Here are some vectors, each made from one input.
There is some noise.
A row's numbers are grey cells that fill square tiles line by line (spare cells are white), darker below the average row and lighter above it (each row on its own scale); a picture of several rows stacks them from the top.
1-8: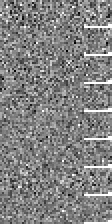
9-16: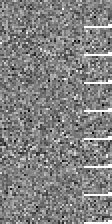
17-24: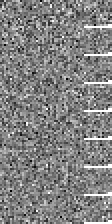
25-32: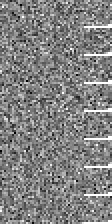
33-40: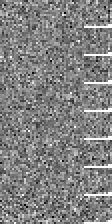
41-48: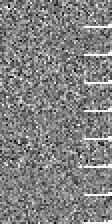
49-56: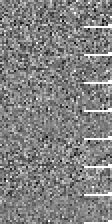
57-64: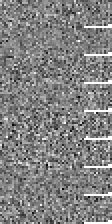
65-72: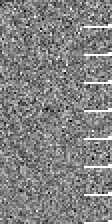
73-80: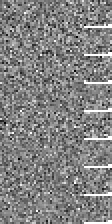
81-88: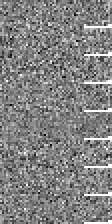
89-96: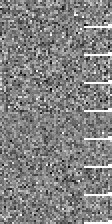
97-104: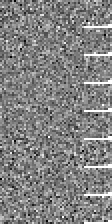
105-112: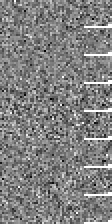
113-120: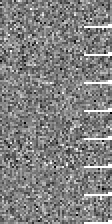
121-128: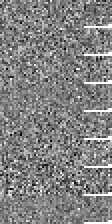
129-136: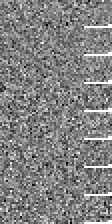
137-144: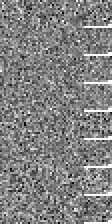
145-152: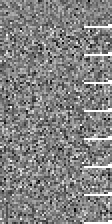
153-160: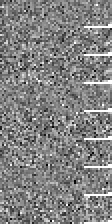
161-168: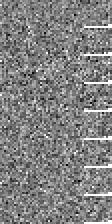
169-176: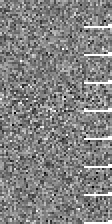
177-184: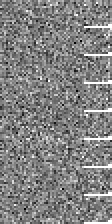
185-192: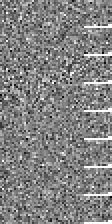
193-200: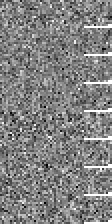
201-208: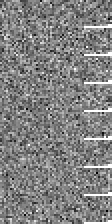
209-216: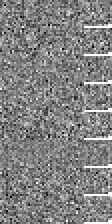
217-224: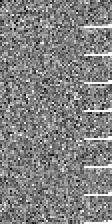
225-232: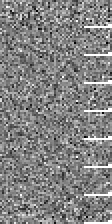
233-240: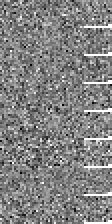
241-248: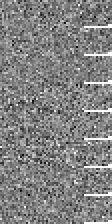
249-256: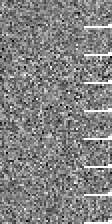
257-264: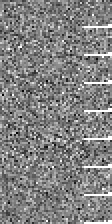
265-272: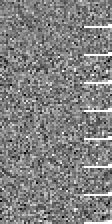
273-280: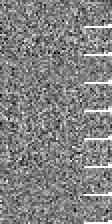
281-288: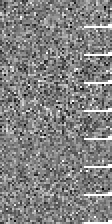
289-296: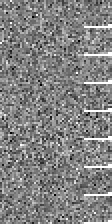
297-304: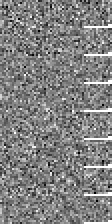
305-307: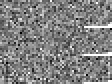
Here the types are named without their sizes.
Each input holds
a true/false value, together with either a fixed value, or a node of a tree.
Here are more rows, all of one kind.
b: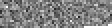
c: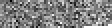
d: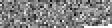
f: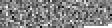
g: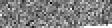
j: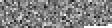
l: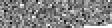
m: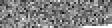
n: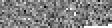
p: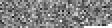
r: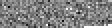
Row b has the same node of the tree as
f and m.
